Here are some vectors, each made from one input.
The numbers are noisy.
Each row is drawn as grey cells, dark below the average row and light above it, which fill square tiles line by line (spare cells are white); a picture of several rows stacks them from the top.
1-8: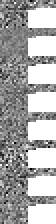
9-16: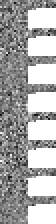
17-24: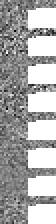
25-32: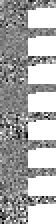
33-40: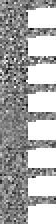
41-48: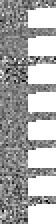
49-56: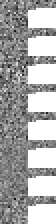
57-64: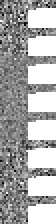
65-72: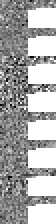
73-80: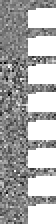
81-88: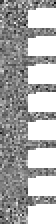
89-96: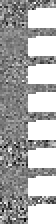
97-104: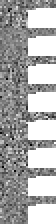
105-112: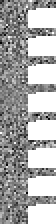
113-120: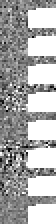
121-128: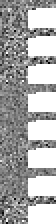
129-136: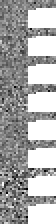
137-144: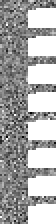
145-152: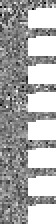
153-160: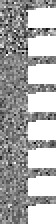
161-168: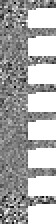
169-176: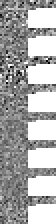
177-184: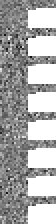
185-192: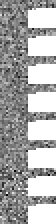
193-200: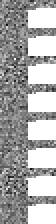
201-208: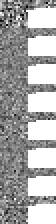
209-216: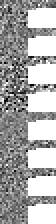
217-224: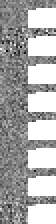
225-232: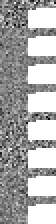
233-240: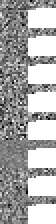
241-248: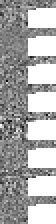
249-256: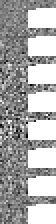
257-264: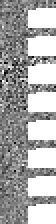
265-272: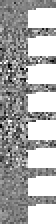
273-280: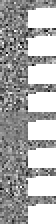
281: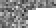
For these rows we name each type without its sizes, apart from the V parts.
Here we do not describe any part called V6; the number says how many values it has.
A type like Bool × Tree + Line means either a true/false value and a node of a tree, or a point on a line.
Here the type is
Bool × List(Circle + V6).
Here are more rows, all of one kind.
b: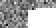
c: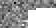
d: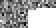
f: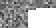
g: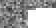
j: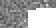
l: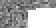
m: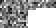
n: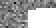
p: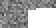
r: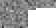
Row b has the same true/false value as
m and r.
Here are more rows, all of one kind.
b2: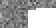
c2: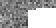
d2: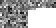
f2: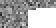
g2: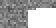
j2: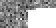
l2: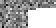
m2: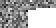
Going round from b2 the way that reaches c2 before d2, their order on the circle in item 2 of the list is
b2, l2, c2, d2, m2, j2, g2, f2.
